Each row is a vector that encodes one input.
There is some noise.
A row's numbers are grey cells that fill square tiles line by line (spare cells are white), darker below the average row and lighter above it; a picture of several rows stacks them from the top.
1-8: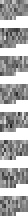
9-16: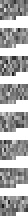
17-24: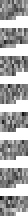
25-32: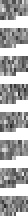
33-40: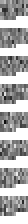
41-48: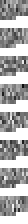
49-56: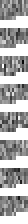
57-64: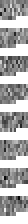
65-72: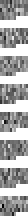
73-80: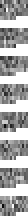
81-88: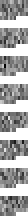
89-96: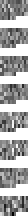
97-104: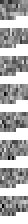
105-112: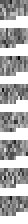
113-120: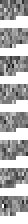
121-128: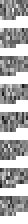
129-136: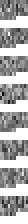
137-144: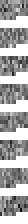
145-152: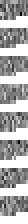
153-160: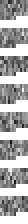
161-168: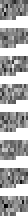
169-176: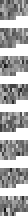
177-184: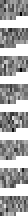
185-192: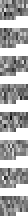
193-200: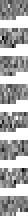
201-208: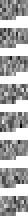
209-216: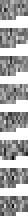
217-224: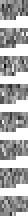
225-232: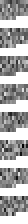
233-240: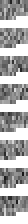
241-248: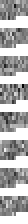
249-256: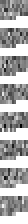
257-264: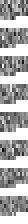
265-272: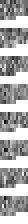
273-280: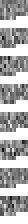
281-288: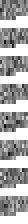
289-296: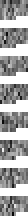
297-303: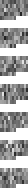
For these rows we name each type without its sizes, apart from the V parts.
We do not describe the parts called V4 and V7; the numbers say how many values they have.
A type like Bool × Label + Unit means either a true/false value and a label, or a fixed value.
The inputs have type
(Label + Line) × Line × V4 × V7.
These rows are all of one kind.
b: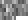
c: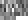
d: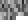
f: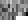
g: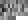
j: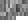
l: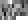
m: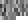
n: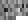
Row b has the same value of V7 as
f and n.
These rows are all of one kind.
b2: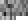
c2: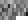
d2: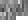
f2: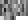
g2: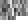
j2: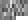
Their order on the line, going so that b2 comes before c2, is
b2, d2, c2, f2, g2, j2.
